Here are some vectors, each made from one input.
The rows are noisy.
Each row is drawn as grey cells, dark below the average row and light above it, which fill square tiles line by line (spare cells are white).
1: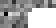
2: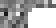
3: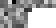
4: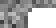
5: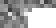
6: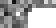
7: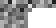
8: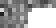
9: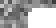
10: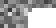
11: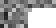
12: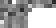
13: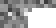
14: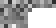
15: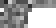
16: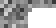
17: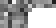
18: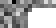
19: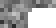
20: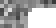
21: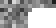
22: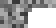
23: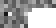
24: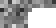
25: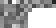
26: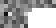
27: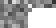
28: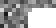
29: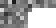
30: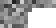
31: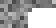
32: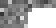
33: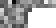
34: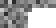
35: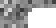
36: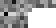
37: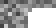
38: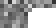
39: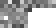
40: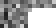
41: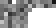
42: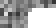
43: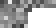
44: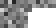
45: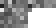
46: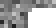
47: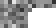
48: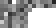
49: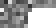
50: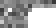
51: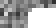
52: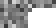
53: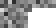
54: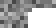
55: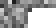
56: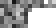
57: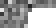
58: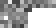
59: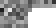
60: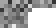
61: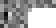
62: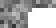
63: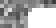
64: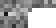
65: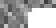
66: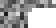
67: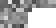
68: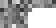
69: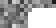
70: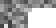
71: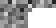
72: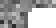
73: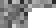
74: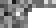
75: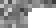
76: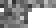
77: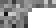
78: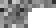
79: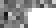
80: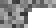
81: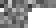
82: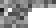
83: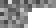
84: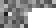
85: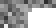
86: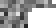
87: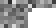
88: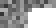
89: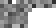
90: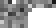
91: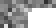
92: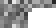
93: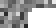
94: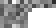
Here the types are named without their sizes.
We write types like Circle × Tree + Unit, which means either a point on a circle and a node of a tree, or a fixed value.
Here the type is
(Bool × Bool × Bool × Bool + Line) × Line.
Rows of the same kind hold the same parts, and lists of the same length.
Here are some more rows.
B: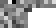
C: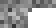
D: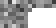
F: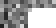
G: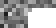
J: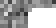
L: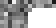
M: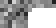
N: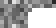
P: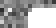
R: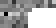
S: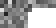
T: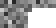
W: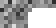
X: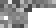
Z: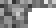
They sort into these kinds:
B, C, F, G, R, S, T, X, Z
D, J, L, M, N, P, W

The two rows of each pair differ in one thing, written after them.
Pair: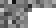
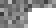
one of the four true/false values
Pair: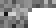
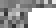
one of the four true/false values
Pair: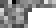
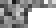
one of the four true/false values
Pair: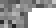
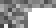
one of the four true/false values
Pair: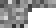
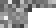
the place on the line
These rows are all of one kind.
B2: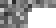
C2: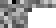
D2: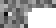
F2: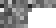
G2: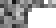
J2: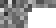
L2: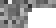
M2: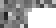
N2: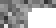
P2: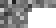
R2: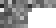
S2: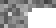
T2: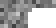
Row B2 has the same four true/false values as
F2, P2 and R2.
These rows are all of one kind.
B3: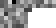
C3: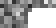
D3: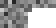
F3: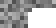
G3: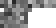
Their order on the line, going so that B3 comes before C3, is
D3, F3, B3, C3, G3.
